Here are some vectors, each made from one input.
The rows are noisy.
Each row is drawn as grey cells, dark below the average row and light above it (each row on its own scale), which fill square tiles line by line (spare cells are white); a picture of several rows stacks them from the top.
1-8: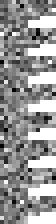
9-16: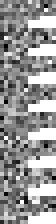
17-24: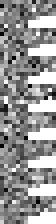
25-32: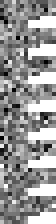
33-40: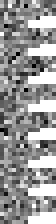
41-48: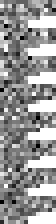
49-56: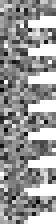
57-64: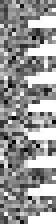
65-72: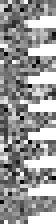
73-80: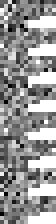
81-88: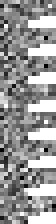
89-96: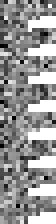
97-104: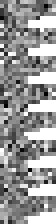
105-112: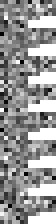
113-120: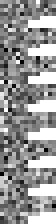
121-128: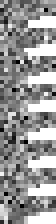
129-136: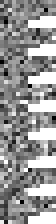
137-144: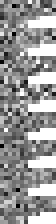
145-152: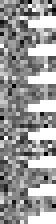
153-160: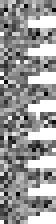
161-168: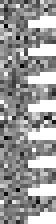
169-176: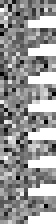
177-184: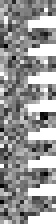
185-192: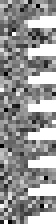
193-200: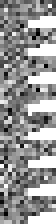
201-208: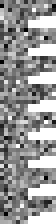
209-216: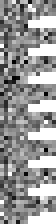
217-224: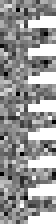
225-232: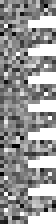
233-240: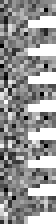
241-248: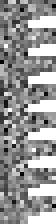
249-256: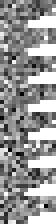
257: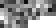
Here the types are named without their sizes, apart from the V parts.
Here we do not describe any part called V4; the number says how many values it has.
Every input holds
a list of items, each a true/false value and a value of V4.
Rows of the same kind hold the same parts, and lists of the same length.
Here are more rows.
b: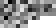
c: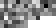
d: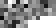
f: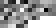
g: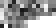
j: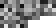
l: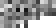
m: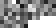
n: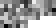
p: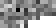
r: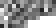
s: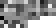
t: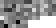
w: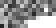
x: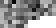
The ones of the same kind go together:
b, f, x
c, d, g, j, m, n, r, s, t, w
l, p

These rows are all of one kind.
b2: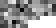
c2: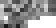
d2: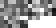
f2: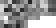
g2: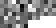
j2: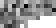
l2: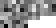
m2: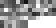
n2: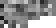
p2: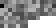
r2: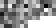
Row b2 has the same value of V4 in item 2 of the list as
c2, f2, l2 and p2.
